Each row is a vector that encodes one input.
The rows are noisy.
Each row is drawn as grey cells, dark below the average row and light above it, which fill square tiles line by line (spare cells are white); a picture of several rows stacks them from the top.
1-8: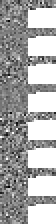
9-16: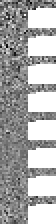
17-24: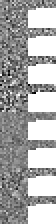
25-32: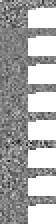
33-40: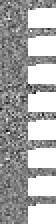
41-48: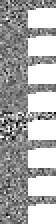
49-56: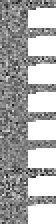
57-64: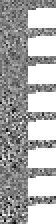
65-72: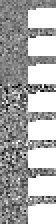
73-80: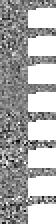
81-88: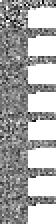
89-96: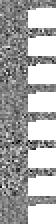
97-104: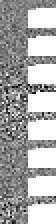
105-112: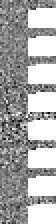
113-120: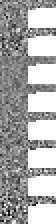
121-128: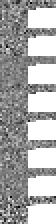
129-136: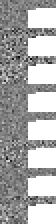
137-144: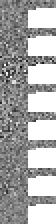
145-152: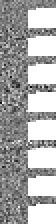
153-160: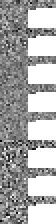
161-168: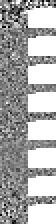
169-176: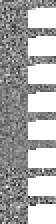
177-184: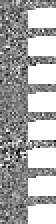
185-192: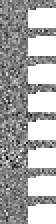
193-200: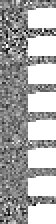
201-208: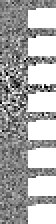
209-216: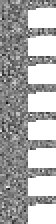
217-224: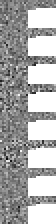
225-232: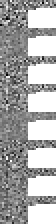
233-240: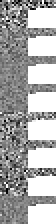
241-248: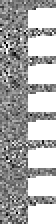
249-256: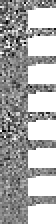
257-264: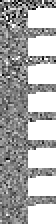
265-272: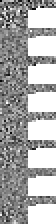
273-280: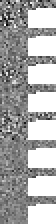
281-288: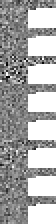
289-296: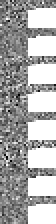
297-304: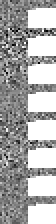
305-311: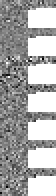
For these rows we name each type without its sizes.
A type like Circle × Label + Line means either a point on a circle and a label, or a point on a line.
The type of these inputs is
Circle × Line + Label × Label × Label.
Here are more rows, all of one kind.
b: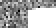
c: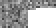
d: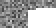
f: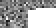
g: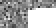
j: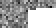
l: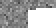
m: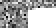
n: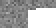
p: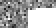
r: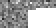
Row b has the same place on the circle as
c, j, p and r.
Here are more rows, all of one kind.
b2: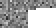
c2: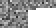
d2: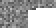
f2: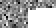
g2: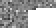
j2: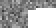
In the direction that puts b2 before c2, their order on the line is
b2, f2, c2, j2, g2, d2.
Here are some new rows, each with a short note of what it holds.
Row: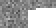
a point on a circle and a point on a line
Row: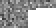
a point on a circle and a point on a line
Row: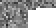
three labels
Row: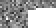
a point on a circle and a point on a line
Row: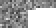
a point on a circle and a point on a line
